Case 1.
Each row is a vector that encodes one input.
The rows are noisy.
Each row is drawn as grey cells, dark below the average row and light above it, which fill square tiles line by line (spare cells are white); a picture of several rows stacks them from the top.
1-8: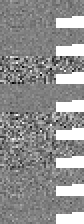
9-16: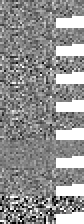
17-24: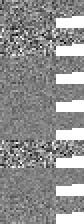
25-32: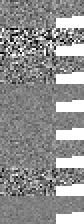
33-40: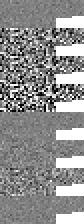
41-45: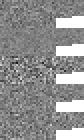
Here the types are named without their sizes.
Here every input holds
a point on a line and a true/false value.
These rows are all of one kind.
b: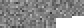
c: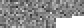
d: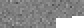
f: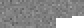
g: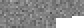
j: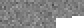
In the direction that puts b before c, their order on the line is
f, g, b, c, d, j.
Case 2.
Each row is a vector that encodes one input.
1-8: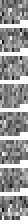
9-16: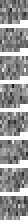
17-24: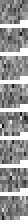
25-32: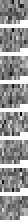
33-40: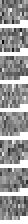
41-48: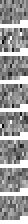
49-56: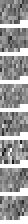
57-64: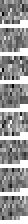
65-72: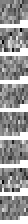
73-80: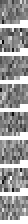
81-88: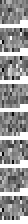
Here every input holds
a point on a 10-point circle, together with either a fixed value, or three true/false values.
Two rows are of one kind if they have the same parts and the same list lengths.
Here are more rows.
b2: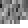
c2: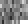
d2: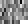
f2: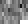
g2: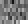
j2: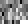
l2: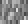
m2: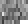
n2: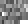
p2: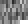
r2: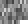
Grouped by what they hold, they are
b2, c2, f2, g2, l2, m2, n2, p2, r2
d2, j2

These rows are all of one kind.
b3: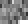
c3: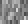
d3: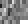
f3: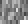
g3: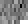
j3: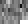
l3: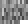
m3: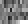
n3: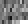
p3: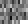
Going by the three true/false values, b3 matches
c3, f3 and l3.
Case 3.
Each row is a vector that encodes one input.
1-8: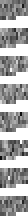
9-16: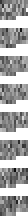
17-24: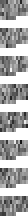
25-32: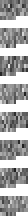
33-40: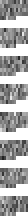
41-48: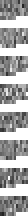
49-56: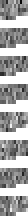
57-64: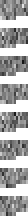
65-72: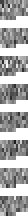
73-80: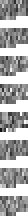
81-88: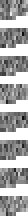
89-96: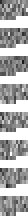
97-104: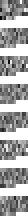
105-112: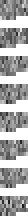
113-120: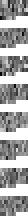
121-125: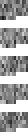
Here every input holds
a node of an 11-node tree and a true/false value.
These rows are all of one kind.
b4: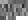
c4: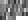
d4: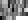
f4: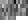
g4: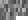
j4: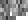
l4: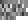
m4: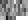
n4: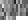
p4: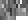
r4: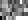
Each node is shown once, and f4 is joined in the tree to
g4, n4 and p4.
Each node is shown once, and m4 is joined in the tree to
b4.
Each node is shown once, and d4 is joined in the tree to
l4.
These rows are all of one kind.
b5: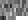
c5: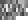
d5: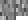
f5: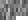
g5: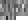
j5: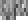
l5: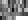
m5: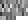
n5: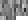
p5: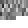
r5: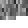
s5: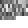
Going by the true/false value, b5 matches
f5, l5 and r5.
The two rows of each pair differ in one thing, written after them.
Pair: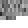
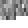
the node of the tree
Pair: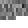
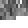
the node of the tree
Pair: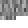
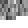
the node of the tree
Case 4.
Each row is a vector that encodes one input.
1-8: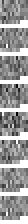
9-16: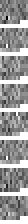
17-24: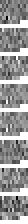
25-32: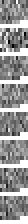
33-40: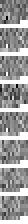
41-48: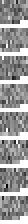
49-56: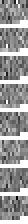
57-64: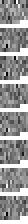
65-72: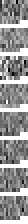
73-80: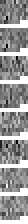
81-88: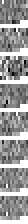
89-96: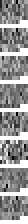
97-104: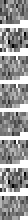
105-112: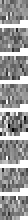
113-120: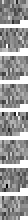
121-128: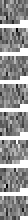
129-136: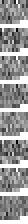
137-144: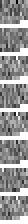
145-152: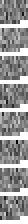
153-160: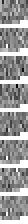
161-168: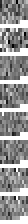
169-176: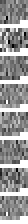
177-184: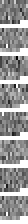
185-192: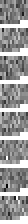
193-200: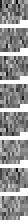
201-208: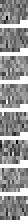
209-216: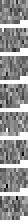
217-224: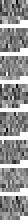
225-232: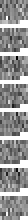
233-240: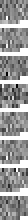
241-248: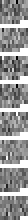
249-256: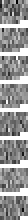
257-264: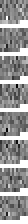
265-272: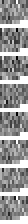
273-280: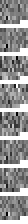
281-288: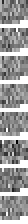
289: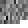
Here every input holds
a list of up to two points on an 8-point line.
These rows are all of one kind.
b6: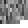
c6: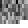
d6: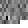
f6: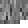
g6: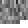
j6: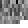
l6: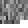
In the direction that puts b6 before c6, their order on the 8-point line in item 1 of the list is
l6, b6, f6, d6, g6, j6, c6.
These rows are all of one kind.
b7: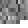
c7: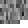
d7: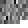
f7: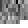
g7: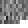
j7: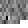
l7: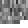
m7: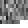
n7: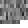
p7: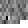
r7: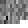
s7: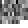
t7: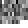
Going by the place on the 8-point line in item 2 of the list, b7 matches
f7, j7, p7 and r7.
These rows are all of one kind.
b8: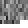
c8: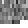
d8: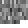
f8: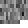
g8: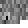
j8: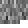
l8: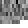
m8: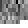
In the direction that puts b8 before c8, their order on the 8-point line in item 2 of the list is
g8, m8, j8, d8, b8, c8, l8, f8.
